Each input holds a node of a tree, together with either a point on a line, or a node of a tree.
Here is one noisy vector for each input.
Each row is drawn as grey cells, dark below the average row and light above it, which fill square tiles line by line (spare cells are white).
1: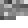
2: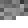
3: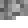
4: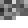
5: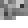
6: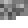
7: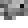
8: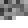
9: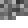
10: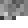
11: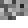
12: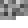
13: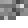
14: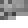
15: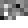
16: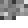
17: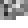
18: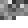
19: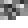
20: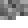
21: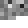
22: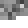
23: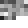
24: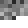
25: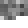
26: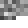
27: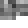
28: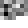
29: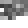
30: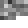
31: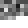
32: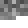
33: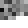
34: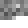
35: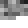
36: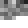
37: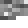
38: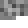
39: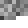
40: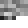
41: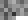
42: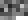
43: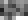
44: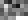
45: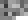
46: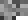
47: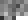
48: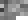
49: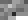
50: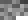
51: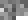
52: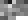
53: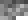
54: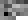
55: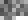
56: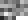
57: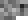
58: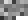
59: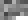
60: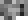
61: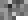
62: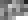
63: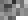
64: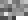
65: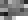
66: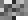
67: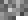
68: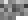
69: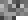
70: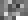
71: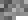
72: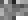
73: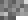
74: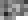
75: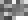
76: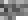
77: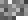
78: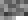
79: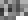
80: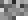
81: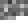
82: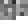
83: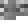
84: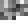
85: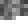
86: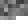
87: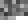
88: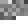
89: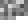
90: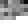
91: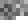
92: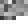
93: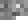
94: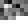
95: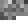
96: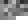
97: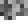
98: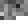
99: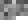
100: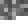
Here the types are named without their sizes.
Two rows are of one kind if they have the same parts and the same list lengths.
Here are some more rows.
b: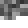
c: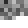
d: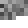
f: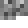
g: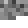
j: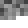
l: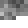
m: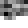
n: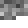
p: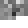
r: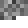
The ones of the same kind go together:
b, c, f, j, m, p
d, g, l, n, r

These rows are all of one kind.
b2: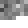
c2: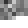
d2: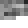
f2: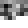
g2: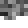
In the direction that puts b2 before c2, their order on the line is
f2, g2, b2, d2, c2.
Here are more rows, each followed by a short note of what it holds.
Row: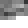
a point on a line and a node of a tree
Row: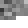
a point on a line and a node of a tree
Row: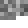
a point on a line and a node of a tree
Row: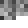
a node of each of two trees
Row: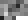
a node of each of two trees
